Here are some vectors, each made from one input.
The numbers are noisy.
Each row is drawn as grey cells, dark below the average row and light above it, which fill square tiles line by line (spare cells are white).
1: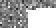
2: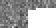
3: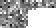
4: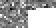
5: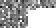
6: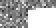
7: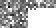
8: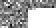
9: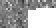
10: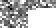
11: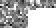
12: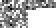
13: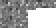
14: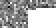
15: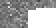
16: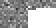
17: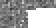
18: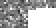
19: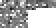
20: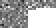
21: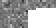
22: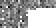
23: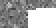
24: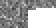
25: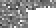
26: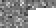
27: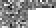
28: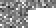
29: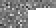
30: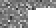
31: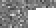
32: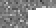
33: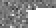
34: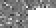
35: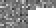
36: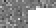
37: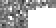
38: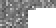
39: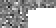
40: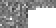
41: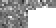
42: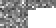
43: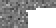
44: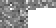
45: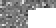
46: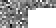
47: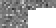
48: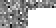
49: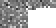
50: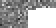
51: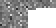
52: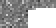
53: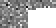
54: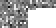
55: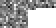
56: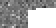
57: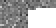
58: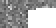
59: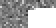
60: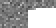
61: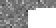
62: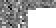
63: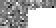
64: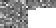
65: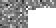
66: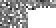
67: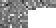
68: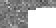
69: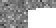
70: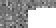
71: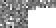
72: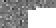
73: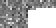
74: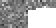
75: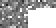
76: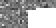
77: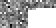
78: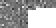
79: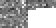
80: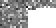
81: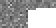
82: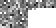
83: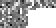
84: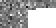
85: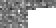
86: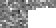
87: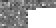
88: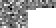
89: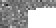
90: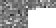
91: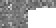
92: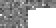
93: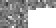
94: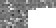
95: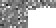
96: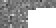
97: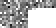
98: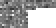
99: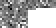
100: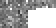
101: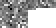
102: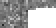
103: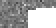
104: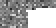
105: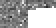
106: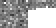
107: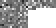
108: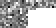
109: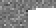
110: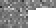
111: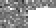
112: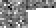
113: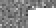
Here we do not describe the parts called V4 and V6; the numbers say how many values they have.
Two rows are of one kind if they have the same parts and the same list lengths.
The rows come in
3 kinds.
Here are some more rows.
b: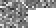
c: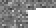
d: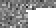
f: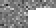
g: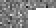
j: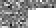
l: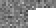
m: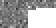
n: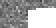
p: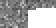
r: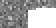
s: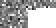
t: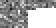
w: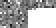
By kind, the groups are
b, c, d, m
f, g, l, n, p, r, s, t
j, w

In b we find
a point on a 5-point line and a value of V4.
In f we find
a point on a 5-point line and three true/false values.
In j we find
a value of V6.
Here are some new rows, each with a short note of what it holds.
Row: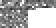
a point on a 5-point line and three true/false values
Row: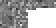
a point on a 5-point line and a value of V4
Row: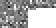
a value of V6
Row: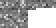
a point on a 5-point line and three true/false values
